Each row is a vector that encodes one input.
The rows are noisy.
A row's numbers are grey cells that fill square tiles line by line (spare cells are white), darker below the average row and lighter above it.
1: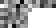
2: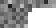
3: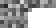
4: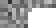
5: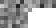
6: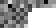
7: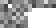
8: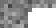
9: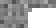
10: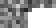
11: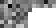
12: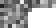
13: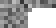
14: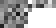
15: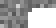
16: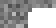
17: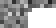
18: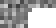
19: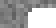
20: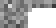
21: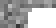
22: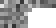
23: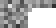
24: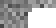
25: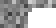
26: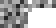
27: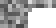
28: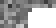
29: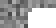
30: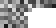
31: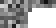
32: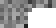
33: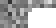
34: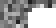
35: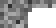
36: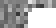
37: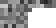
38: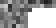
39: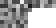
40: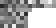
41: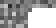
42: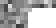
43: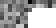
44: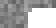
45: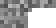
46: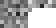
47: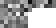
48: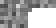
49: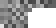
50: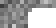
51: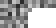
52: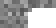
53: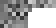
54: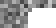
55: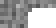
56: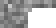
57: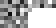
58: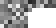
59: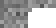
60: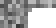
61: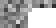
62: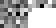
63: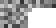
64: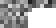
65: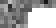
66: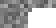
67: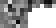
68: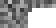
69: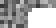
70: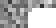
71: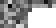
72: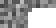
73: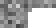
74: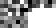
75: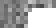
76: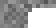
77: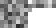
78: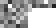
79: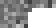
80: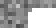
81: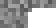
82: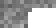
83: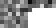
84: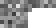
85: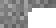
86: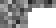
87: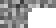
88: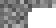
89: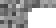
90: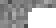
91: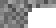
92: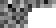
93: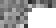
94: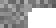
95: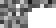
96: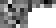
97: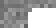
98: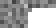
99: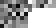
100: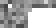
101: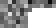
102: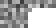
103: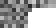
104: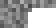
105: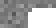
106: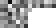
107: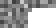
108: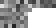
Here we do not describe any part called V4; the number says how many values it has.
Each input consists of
either a point on a 9-point circle and a true/false value, or a value of V4.
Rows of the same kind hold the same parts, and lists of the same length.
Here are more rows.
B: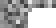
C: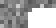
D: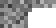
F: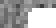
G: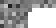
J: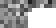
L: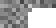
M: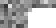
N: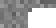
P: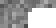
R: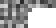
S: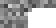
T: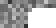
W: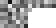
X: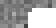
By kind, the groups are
B, C, F, J, L, M, N, S
D, G, P, R, T, W, X

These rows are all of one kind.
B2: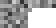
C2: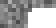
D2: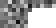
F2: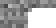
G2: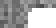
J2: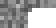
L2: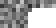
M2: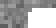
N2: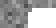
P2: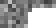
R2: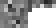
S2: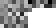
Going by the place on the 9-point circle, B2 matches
C2 and M2.
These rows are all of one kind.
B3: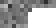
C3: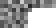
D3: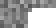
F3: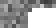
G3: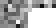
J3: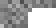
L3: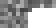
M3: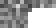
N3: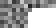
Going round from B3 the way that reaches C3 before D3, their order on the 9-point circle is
B3, L3, C3, D3, M3, F3, J3, N3, G3.
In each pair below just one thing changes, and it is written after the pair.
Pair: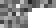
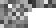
the true/false value
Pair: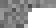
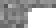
the place on the 9-point circle
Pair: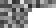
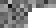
the true/false value
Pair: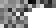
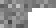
the place on the 9-point circle
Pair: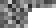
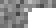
the place on the 9-point circle
